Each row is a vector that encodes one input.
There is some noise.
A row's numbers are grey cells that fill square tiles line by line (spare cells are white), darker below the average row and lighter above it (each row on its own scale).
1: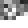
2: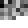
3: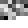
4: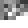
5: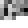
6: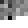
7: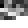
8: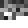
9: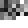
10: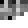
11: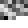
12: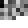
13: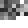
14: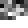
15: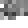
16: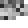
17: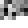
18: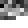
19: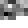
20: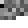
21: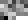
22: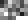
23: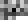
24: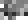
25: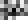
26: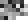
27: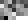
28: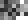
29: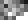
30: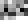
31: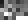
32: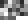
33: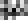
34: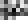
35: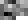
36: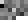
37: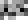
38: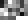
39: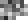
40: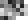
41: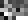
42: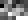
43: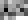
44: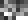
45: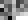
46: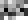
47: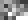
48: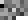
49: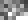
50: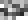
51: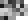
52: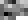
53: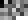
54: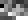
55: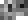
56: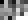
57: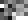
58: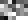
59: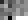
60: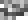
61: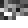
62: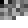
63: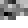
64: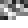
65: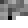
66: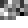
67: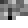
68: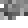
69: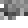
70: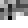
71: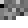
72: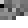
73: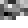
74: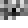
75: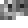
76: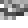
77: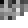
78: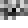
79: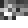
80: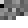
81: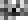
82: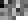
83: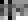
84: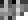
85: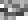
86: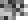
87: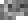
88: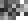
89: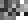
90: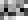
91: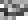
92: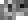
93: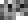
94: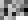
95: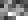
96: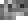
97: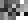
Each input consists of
either one of 7 labels, or one of 10 labels and a true/false value.
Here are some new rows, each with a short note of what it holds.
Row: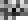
one of 7 labels
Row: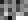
one of 10 labels and a true/false value
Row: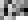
one of 7 labels
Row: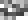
one of 7 labels
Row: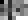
one of 10 labels and a true/false value
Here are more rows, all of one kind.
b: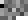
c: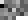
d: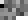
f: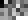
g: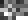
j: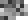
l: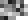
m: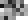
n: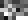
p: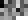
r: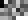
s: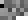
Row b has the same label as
c, d and s.
